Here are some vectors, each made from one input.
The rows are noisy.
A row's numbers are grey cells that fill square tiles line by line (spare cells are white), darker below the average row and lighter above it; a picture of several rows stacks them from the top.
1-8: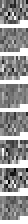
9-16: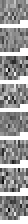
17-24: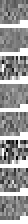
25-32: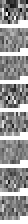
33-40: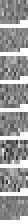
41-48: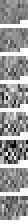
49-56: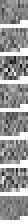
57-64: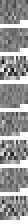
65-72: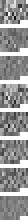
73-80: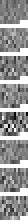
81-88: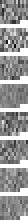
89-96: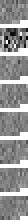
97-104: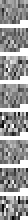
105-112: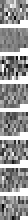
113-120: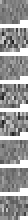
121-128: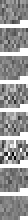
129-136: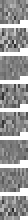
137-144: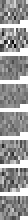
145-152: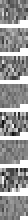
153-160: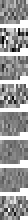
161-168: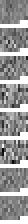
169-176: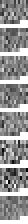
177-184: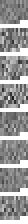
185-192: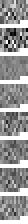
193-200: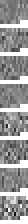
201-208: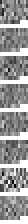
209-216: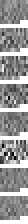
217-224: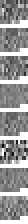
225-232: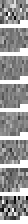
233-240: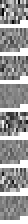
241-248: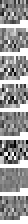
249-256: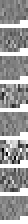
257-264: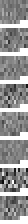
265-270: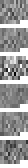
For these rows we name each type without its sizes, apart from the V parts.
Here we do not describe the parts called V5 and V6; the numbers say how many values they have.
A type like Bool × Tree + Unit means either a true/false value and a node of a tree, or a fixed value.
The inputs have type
(Bool × Bool × Bool + V6) × Line × (Line + V5).
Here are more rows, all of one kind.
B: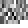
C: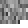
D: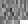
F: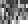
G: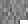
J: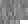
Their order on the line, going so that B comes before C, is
B, F, C, J, G, D.
